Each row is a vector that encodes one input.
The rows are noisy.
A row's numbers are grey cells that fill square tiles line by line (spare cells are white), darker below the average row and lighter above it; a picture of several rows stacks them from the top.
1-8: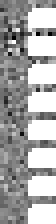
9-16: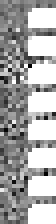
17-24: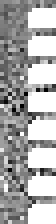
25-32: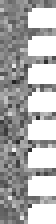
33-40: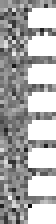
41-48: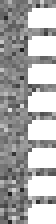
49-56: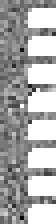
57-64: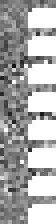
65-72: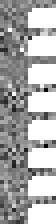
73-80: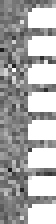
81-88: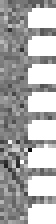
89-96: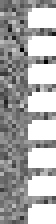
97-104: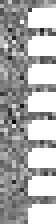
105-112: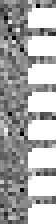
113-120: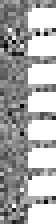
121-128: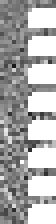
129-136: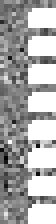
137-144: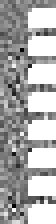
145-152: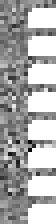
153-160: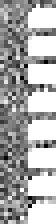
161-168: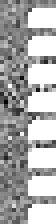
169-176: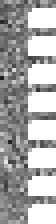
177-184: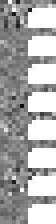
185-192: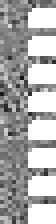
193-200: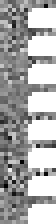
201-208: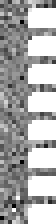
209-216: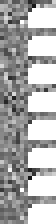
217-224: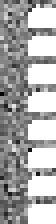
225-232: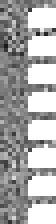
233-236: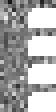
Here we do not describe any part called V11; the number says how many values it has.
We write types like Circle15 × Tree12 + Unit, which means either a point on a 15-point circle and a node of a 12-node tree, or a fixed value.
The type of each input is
Label8 × V11 + Label10.
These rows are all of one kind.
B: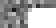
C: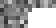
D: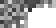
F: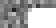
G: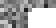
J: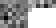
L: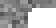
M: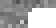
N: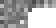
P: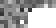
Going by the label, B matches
D and F.
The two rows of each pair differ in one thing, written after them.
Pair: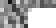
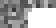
the label
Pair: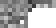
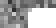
the label
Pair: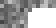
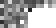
the label
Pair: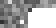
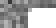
the label
